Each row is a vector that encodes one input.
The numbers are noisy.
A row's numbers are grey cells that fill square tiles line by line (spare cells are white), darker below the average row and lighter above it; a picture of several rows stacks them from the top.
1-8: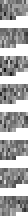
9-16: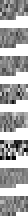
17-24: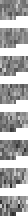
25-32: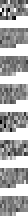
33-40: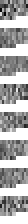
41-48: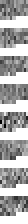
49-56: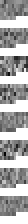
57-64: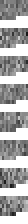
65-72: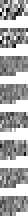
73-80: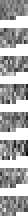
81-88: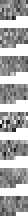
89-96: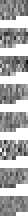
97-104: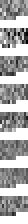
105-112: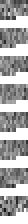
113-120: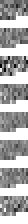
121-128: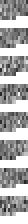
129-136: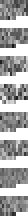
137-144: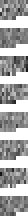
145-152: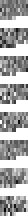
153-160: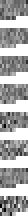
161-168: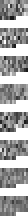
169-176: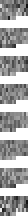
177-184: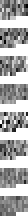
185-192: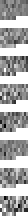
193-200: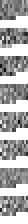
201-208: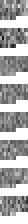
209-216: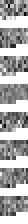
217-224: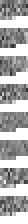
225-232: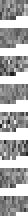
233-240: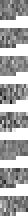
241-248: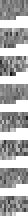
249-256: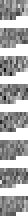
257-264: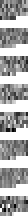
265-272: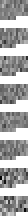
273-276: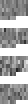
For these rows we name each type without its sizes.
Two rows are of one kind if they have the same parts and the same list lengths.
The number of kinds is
2.
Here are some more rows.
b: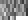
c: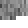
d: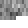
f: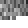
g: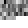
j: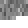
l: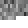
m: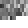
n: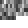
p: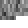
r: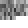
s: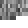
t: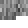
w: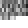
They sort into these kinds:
b, c, d, n, s
f, g, j, l, m, p, r, t, w

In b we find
a point on a line and a true/false value.
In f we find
a label, a node of each of two trees and a true/false value.
